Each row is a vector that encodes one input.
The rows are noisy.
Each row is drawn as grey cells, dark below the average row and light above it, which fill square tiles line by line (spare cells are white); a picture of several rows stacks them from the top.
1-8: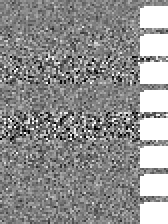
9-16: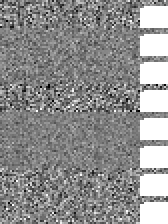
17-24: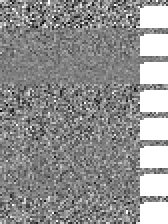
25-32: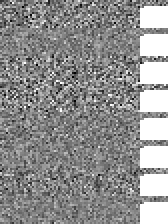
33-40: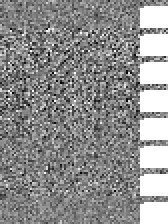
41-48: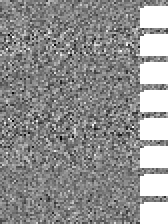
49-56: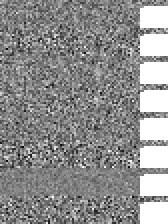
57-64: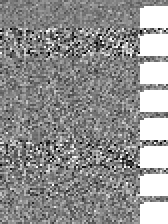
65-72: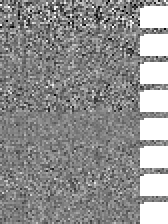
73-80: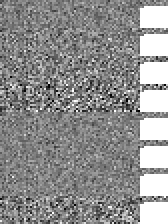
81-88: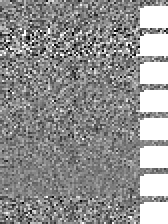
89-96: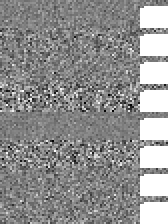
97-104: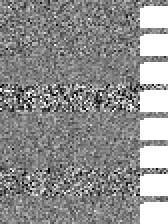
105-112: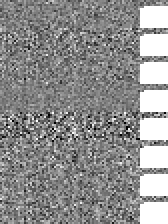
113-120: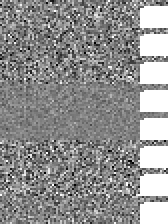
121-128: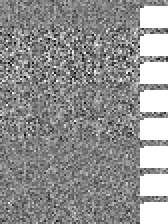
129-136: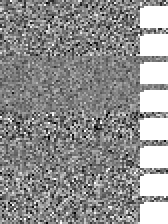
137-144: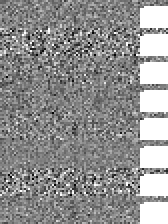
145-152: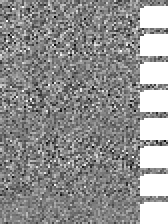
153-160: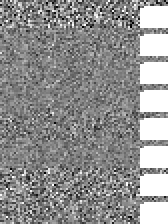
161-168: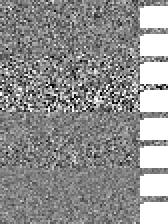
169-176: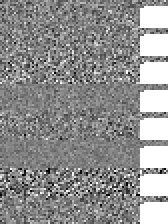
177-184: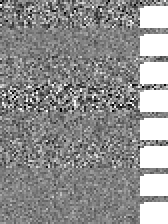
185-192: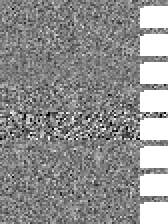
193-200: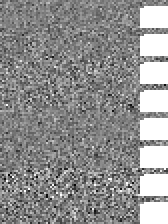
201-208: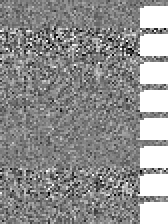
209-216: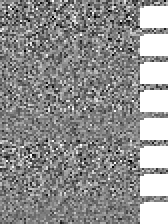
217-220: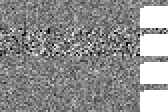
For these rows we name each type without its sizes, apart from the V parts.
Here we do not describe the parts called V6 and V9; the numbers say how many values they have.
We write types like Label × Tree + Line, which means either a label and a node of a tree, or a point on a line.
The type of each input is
Label × V9 + Line + (Tree + Unit) × V6.
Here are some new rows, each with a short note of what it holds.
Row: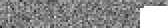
a point on a line
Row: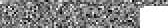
a point on a line
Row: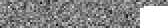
a point on a line
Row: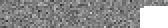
a label and a value of V9
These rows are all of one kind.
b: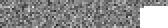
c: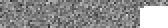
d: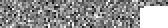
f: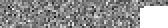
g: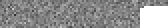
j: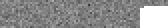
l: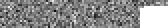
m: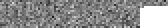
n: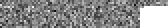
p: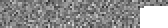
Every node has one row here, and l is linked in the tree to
m.
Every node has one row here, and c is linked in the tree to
d.
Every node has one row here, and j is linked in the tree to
d.
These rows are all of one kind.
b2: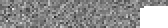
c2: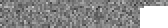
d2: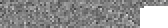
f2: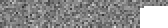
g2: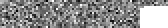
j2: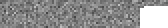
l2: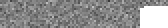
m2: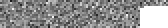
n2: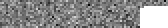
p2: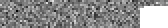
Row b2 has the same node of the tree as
f2, j2 and n2.
